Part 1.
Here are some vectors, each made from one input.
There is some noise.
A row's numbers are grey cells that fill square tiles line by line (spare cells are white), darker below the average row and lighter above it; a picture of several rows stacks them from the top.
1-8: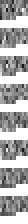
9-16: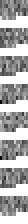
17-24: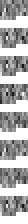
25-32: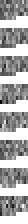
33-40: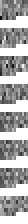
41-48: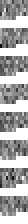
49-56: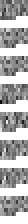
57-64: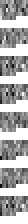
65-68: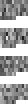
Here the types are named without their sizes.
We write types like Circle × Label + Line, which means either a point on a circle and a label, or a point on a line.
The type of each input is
Bool × Bool × Bool.
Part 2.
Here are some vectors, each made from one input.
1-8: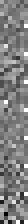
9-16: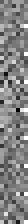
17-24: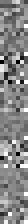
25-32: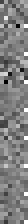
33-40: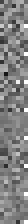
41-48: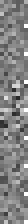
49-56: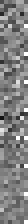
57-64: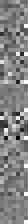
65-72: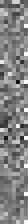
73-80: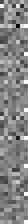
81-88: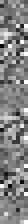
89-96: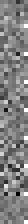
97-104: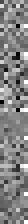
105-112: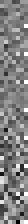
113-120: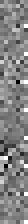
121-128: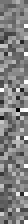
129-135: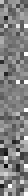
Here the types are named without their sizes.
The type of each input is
Circle + Unit.
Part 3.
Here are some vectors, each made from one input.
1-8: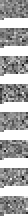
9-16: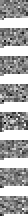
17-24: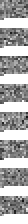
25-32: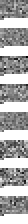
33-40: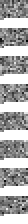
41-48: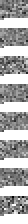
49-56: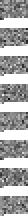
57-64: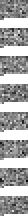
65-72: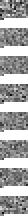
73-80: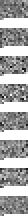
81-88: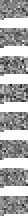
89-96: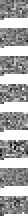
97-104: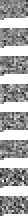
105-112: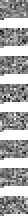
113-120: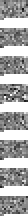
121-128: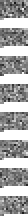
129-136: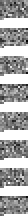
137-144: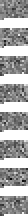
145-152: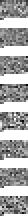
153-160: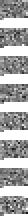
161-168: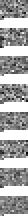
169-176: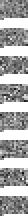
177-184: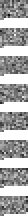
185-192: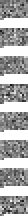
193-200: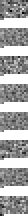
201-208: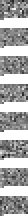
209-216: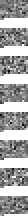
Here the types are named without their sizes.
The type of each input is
Line.
